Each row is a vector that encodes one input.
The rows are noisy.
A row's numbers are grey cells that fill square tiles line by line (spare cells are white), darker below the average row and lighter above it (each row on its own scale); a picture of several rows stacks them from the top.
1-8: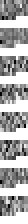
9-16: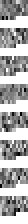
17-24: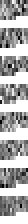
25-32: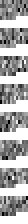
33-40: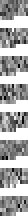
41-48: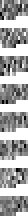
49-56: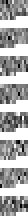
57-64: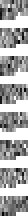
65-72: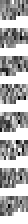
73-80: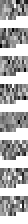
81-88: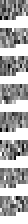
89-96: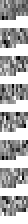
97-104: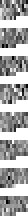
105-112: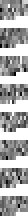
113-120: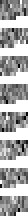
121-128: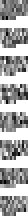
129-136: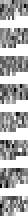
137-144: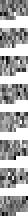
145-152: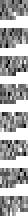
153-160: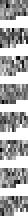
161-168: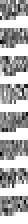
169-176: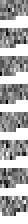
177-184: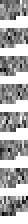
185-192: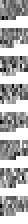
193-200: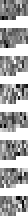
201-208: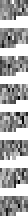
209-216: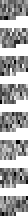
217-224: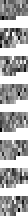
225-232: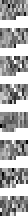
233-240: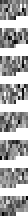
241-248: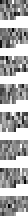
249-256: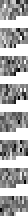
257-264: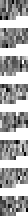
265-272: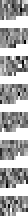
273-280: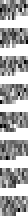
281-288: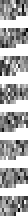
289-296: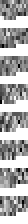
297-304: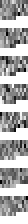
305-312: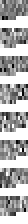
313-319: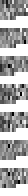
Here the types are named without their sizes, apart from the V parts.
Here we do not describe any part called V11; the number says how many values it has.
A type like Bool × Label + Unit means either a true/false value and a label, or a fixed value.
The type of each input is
Bool × (Circle + Tree) + Line × V11.
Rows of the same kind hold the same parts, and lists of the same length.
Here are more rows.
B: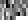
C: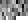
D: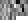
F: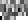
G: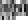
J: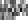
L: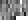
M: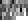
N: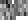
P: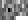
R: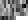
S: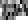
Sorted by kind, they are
B, L, N
C, D, R
F, G, J, M, P, S

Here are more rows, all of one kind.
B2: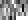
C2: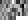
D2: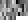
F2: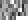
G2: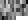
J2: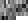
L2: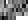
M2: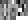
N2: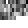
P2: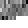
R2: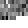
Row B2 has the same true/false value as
C2, D2, F2 and M2.
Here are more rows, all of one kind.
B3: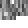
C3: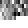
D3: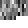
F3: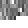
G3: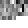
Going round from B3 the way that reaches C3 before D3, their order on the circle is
B3, G3, C3, D3, F3.
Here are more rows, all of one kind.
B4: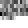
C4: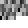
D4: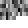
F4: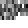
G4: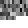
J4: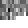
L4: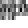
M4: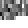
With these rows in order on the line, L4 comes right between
C4 and J4.
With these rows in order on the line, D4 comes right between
G4 and M4.
